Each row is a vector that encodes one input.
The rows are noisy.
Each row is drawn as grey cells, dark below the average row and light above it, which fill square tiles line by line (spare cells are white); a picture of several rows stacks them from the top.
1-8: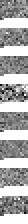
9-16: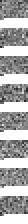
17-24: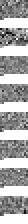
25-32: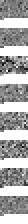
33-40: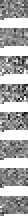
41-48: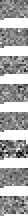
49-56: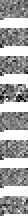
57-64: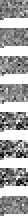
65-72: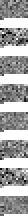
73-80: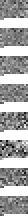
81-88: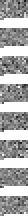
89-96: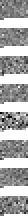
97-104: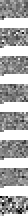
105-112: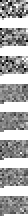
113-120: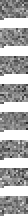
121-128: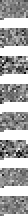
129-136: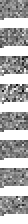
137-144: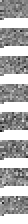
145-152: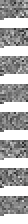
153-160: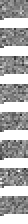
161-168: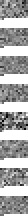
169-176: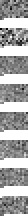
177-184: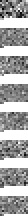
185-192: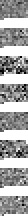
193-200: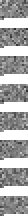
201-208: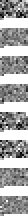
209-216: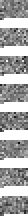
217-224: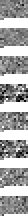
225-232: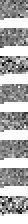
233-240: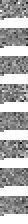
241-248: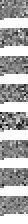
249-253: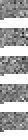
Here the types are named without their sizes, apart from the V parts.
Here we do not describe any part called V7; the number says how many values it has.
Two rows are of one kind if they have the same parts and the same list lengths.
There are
3 kinds of row.
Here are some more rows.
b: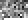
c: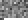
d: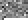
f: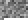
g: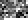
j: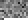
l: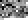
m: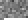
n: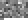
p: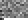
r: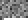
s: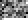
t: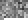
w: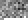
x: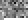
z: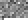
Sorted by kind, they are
b, c, f, j, m, p, r, t, w, x
d, n, z
g, l, s

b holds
a point on a line, a node of a tree and three true/false values.
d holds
a point on a line, a node of a tree and a value of V7.
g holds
a point on a circle.
